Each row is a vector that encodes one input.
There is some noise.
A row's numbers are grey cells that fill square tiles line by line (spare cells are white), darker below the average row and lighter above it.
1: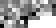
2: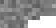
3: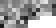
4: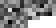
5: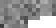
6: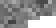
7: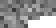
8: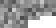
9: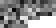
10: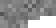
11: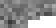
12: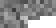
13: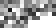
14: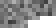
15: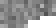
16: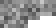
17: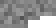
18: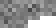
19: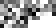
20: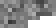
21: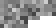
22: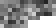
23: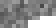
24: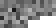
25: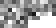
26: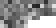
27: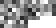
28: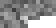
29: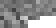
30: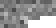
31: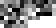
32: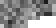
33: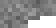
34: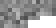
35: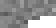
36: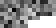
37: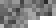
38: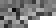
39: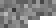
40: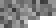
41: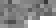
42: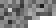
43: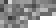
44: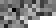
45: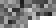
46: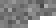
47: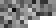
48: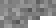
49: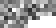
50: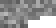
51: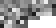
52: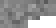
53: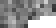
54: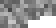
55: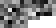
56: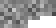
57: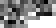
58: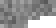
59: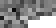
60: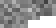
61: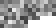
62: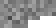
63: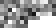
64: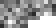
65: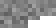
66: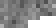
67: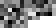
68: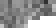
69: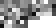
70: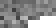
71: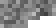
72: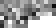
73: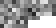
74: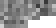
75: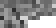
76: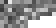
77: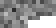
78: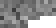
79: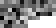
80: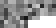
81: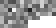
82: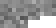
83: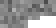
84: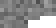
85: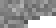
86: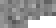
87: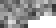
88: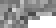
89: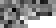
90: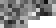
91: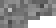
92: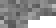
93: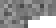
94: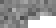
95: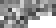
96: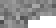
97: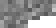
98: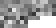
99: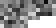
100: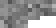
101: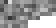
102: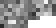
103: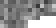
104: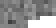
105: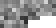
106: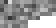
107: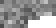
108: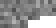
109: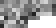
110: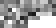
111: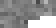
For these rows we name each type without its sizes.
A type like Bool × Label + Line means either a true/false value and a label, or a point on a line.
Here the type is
List((Label + Line × Line) × Line).
